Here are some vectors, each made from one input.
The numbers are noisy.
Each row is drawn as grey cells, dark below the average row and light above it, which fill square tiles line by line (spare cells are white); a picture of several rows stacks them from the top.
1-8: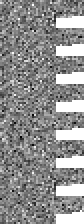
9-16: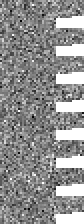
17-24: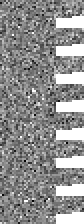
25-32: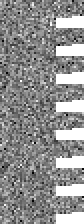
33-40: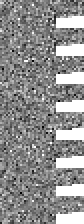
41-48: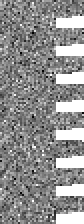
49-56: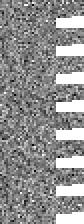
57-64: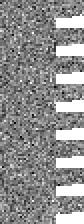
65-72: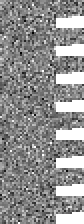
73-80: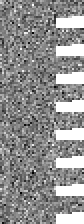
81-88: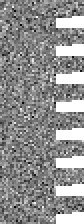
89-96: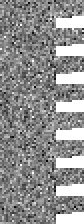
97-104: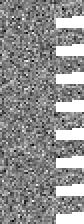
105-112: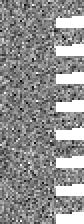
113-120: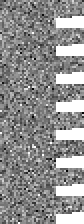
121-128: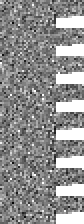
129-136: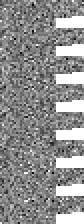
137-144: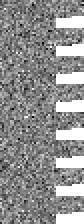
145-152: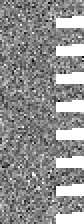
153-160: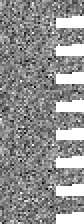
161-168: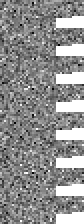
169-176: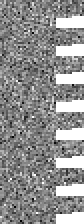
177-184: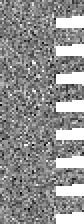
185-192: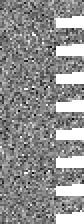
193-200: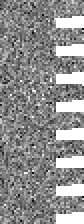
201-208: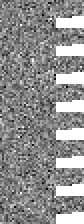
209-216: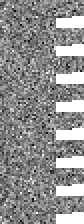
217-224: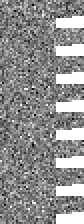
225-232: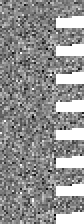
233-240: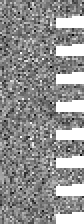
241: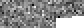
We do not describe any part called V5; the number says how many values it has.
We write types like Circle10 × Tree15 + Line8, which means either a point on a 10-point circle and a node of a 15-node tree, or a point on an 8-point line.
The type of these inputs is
Bool × Circle8 × (List2(V5) + Tree10).
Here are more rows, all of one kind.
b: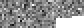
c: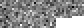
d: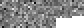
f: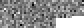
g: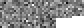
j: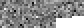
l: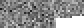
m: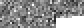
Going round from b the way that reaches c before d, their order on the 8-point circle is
b, c, d, l, f, j, g, m.
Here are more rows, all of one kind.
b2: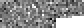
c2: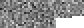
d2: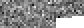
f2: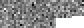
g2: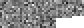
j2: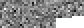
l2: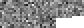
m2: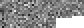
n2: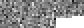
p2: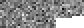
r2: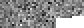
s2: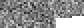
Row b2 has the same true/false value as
d2, m2 and n2.
